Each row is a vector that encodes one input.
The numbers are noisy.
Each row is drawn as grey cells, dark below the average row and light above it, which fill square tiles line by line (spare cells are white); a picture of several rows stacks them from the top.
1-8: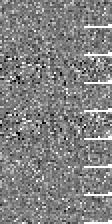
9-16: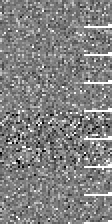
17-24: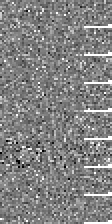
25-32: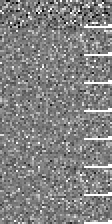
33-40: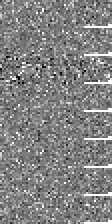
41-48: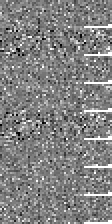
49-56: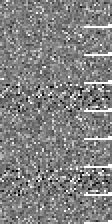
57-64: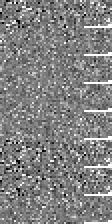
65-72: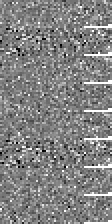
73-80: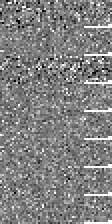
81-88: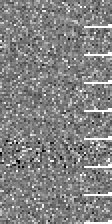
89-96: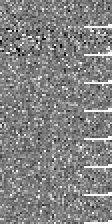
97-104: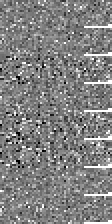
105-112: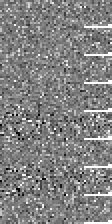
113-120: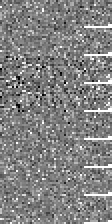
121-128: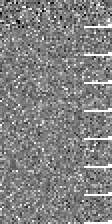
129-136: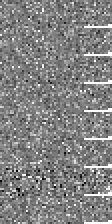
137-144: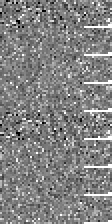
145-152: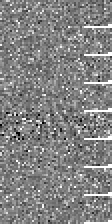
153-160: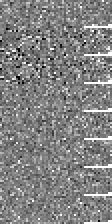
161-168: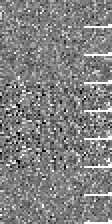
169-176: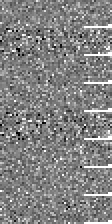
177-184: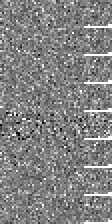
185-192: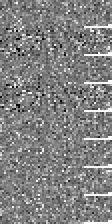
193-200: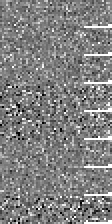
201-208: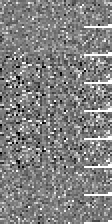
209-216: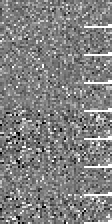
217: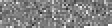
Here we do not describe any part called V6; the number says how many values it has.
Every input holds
either a point on a 5-point line, or a list of up to two items, each a true/false value and a value of V6.
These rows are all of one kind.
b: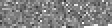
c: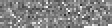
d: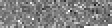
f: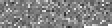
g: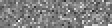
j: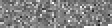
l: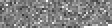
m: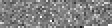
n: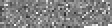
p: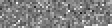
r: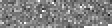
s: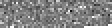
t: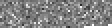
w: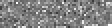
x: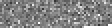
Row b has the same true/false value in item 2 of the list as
d, j, r and s.
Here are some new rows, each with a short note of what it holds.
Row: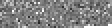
a list of one item
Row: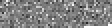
a list of one item
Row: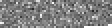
a list of two items
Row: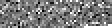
the empty list
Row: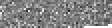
a list of one item
